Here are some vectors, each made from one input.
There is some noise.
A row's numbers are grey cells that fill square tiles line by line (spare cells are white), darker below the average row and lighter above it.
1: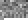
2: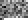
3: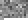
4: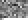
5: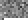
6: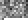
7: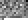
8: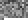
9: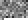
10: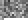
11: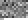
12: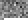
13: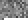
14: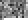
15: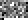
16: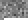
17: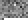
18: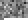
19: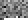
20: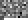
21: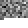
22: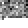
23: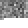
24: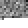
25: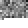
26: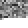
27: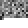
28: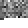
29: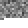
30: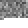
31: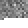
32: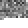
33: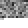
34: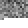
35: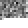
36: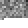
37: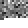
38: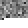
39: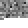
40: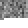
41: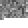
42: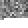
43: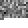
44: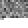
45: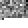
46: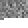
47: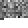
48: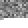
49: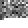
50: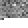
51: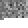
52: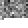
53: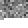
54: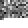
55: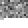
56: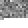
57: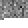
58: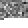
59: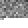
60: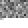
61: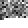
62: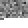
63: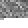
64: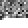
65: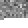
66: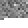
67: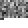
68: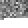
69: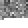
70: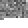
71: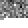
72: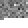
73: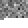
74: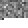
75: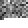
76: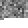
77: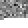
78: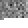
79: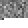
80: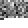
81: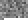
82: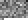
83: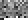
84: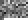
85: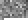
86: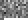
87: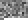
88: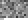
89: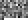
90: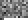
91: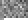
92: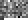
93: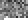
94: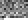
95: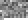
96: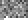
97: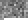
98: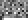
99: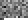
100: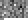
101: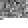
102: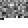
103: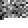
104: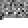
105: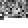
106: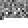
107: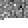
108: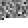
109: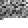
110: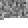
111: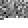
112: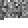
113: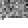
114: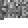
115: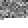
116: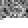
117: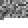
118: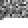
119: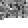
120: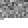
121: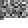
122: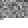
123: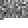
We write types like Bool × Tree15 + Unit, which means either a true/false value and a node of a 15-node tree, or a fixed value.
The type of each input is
Circle6 + Circle11 + Tree9 + Unit.
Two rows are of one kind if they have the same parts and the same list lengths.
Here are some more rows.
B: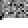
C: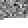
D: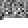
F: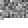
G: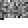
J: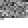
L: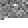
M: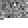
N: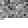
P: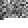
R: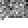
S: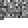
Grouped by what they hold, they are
B, D
C, F, J, N, R
G, P, S
L, M

